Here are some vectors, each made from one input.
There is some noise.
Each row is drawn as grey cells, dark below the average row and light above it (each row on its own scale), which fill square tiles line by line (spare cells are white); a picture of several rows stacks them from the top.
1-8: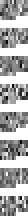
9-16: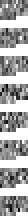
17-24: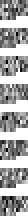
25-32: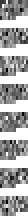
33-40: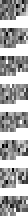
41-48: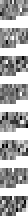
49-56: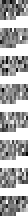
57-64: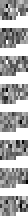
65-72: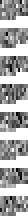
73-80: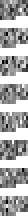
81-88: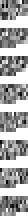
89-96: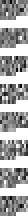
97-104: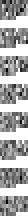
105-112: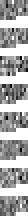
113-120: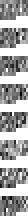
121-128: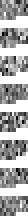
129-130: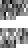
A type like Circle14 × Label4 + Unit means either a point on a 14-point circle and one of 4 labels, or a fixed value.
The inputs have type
Bool × Bool × Bool × Bool × (Label9 + Line7).
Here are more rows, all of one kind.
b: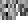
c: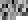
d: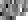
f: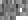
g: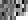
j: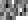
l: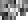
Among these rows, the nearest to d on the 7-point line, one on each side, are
f and j.
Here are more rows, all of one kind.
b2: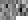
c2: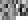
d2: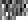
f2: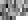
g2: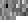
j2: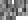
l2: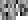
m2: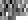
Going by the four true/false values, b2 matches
c2 and d2.
